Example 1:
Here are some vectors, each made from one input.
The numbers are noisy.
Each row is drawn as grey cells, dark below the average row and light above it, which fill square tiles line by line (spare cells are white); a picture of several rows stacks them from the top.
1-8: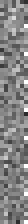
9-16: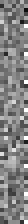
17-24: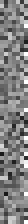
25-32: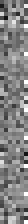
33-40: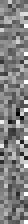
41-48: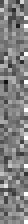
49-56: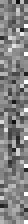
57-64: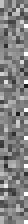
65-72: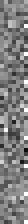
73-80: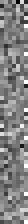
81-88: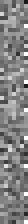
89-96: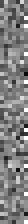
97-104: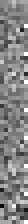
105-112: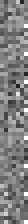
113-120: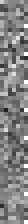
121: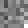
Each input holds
a point on a 17-point line.
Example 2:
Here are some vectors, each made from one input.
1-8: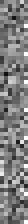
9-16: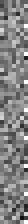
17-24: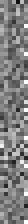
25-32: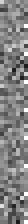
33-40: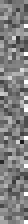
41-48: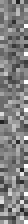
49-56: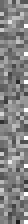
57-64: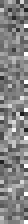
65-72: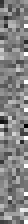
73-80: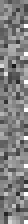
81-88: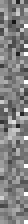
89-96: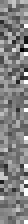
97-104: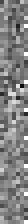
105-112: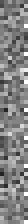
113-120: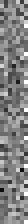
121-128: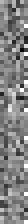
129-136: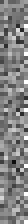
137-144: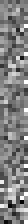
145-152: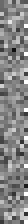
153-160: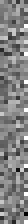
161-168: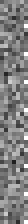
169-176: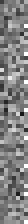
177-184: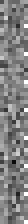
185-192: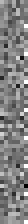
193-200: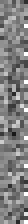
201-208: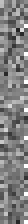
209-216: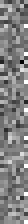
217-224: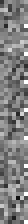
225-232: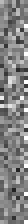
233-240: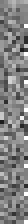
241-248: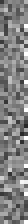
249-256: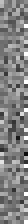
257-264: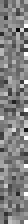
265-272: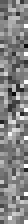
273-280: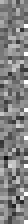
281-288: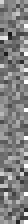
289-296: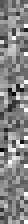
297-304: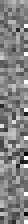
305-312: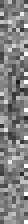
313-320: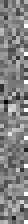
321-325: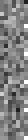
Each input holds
a point on a 17-point line.
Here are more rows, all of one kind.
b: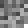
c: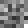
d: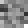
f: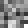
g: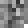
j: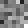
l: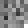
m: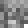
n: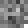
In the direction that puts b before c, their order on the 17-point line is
b, j, l, f, m, c, n, g, d.
